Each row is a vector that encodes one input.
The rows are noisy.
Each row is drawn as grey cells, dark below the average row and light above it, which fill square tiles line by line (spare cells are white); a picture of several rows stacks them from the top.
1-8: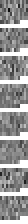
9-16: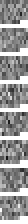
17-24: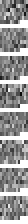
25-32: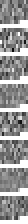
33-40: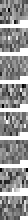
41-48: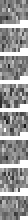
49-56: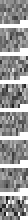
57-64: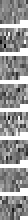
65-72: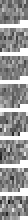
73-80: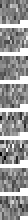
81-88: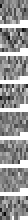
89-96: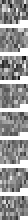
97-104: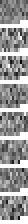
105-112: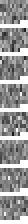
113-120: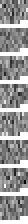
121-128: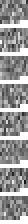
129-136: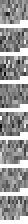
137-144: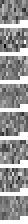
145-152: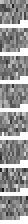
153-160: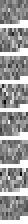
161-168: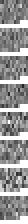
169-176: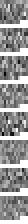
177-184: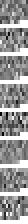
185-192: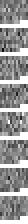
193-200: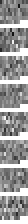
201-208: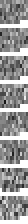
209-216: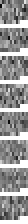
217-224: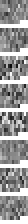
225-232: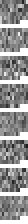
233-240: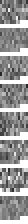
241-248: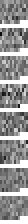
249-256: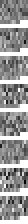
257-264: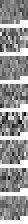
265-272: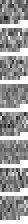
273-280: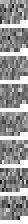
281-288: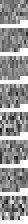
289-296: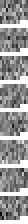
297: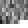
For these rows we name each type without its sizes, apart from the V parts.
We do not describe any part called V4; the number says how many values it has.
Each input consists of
either three true/false values and a value of V4, or a list of points on a circle.
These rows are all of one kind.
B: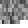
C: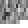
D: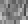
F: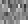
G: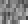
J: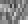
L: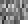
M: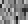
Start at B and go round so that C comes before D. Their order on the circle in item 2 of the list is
B, C, L, M, G, D, F, J.
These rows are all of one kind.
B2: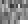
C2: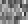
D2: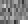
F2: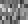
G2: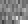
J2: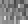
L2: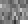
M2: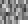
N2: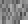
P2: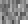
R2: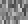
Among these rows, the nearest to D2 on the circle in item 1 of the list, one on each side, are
F2 and M2.
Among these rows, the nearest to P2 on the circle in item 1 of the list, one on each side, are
N2 and R2.
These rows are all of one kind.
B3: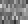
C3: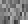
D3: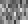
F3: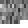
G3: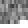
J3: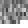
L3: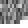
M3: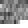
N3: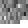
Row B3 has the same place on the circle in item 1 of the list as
D3, F3 and M3.
